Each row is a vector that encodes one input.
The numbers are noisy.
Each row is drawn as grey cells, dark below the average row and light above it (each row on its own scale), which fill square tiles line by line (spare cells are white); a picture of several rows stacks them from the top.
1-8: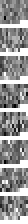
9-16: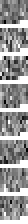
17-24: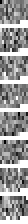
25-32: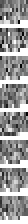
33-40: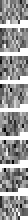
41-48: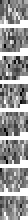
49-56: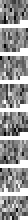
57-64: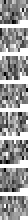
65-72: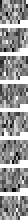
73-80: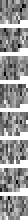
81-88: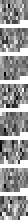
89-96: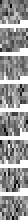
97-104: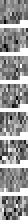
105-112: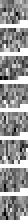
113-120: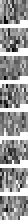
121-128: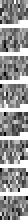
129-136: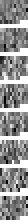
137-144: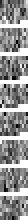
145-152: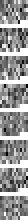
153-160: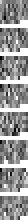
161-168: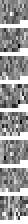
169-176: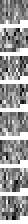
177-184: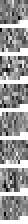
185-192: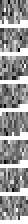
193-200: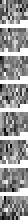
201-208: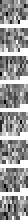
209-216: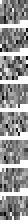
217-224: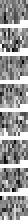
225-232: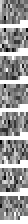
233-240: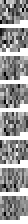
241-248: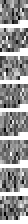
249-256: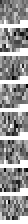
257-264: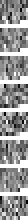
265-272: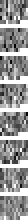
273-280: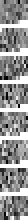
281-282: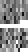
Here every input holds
a point on a 10-point circle and a true/false value, together with either a point on a 10-point circle, or a fixed value.
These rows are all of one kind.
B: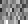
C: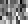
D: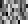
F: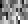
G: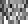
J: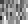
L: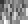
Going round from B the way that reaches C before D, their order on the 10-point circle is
B, C, J, L, G, F, D.
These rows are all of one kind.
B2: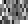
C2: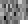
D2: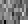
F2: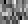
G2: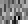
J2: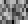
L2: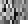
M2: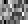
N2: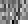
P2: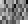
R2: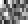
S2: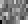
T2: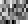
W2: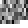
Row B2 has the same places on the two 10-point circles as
J2, P2, T2 and W2.
